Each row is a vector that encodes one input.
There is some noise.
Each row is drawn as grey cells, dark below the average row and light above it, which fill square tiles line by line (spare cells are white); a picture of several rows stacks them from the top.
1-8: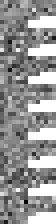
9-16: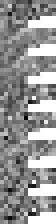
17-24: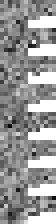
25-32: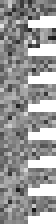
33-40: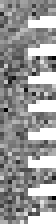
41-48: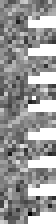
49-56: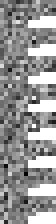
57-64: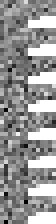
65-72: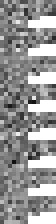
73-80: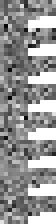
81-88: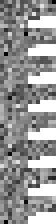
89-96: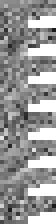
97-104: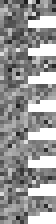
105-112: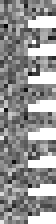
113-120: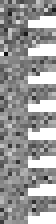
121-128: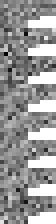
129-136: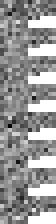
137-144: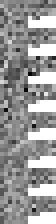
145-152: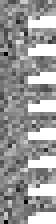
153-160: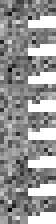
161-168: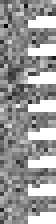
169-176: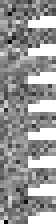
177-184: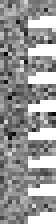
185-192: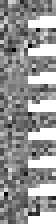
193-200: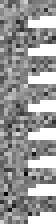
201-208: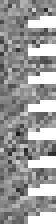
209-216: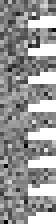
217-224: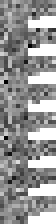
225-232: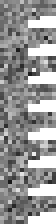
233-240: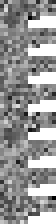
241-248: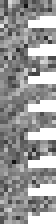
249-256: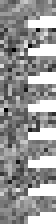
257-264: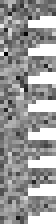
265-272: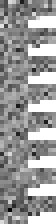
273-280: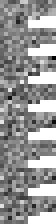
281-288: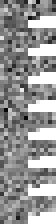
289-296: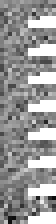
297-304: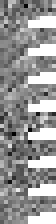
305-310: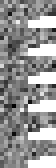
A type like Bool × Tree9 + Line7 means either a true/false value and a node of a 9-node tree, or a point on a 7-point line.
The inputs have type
Bool × Bool × Bool × Bool + Label12 + (Line7 + Line8) × Line8.
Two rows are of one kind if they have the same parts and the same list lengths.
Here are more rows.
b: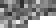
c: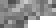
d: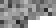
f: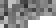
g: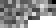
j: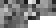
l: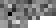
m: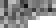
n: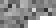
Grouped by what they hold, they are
b, l
c, d, n
f, m
g, j

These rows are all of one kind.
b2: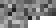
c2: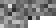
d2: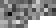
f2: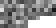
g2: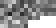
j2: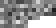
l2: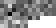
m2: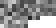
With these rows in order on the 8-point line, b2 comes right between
c2 and d2.
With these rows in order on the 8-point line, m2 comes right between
g2 and l2.
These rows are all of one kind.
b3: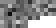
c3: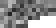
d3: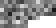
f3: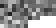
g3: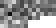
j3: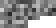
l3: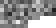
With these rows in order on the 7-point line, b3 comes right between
c3 and d3.
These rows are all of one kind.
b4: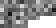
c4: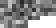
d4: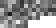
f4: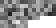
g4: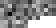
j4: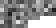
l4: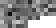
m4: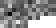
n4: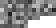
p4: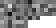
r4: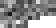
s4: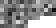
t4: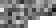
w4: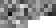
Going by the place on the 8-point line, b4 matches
f4, t4 and w4.
